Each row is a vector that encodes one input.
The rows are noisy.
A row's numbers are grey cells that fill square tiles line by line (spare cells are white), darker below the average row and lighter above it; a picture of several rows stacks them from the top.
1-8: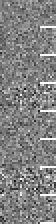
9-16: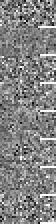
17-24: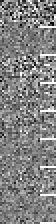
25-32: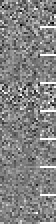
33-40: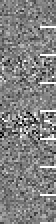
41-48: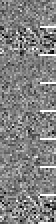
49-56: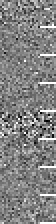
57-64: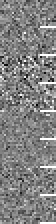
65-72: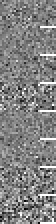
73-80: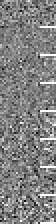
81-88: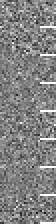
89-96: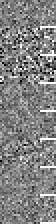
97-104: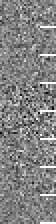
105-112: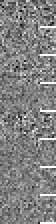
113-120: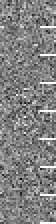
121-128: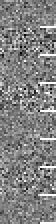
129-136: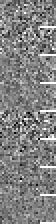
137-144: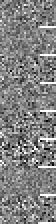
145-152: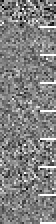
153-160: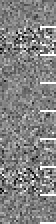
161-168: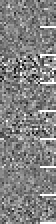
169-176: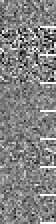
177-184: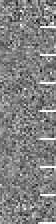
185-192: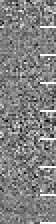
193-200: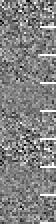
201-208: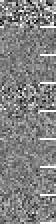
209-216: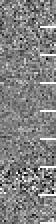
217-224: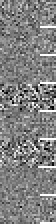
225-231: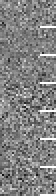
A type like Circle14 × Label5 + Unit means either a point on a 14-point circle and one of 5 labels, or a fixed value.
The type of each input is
(Label11 × Label12 + Unit) × Label12.
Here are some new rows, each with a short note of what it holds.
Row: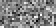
one of 12 labels
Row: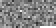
one of 12 labels
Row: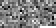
one of 11 labels and two labels (each one of 12)
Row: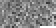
one of 12 labels
